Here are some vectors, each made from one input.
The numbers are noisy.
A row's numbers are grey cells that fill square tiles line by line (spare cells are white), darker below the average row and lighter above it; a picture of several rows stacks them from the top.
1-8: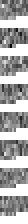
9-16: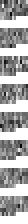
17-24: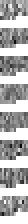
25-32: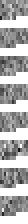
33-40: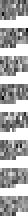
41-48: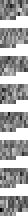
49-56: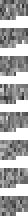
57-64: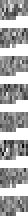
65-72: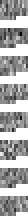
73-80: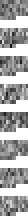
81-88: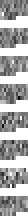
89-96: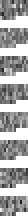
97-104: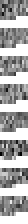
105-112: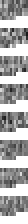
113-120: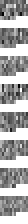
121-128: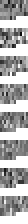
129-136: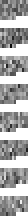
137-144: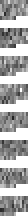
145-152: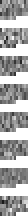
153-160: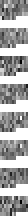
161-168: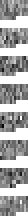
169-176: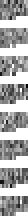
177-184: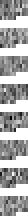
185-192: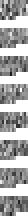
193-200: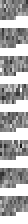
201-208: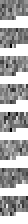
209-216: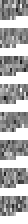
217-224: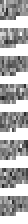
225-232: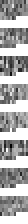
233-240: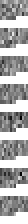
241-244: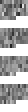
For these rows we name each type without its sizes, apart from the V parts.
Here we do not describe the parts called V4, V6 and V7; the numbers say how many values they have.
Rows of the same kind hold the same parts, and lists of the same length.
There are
2 kinds of row.
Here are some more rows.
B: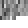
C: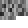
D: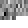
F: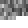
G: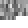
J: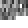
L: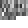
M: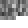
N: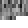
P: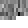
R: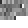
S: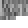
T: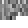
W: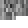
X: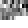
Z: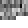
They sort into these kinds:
B, D, F, J, L, M, P, R, S, W, X
C, G, N, T, Z

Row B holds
a node of each of two trees, a true/false value, a value of V4, a value of V6 and a value of V7.
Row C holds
a node of a tree, a true/false value, a value of V4, a value of V6 and a value of V7.
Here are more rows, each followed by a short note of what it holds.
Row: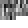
a node of each of two trees, a true/false value, a value of V4, a value of V6 and a value of V7
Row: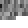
a node of a tree, a true/false value, a value of V4, a value of V6 and a value of V7
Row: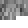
a node of a tree, a true/false value, a value of V4, a value of V6 and a value of V7
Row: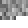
a node of a tree, a true/false value, a value of V4, a value of V6 and a value of V7
